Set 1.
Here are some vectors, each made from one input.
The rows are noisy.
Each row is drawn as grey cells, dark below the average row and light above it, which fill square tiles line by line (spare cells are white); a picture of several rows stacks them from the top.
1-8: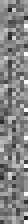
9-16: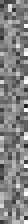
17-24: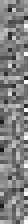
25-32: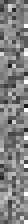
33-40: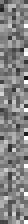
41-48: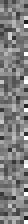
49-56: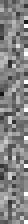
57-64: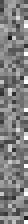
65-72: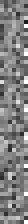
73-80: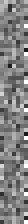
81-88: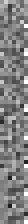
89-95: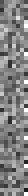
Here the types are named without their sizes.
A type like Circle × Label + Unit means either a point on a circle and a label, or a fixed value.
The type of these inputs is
Circle.
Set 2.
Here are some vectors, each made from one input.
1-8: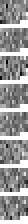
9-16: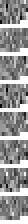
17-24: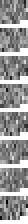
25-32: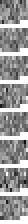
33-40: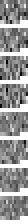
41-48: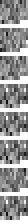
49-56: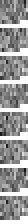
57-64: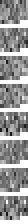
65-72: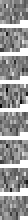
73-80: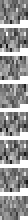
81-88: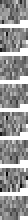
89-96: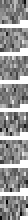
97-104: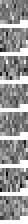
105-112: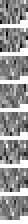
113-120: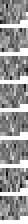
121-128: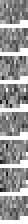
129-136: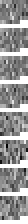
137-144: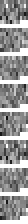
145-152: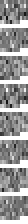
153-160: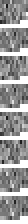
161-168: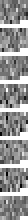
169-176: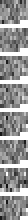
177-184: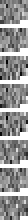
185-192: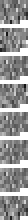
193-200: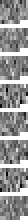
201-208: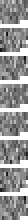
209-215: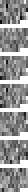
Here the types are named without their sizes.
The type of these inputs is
Line.
